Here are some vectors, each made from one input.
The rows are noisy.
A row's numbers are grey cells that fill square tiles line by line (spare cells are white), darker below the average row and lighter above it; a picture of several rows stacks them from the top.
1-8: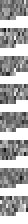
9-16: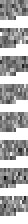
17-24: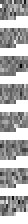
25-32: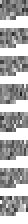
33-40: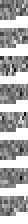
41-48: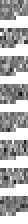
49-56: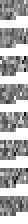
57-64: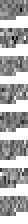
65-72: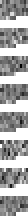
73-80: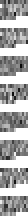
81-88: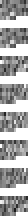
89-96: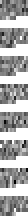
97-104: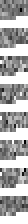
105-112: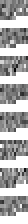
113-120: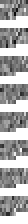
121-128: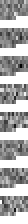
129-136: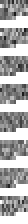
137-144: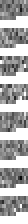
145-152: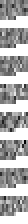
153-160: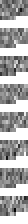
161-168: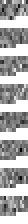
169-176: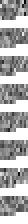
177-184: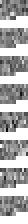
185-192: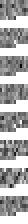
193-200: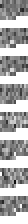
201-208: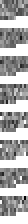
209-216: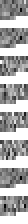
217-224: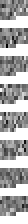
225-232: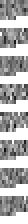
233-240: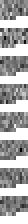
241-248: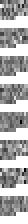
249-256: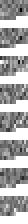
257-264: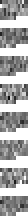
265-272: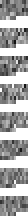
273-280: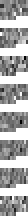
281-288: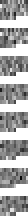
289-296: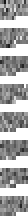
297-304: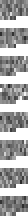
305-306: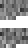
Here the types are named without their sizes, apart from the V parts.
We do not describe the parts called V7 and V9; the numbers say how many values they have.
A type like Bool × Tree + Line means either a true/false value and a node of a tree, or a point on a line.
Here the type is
(Bool × Bool × Bool + V7) × V9 + List(Line).
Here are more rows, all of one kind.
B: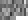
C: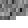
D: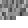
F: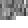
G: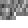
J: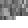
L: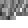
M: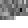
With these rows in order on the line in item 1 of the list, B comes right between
C and F.
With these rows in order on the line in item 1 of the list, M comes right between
C and J.
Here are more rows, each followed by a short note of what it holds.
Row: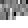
three true/false values and a value of V9
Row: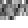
the empty list
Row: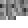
a list of one item
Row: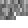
a list of two items
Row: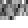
the empty list
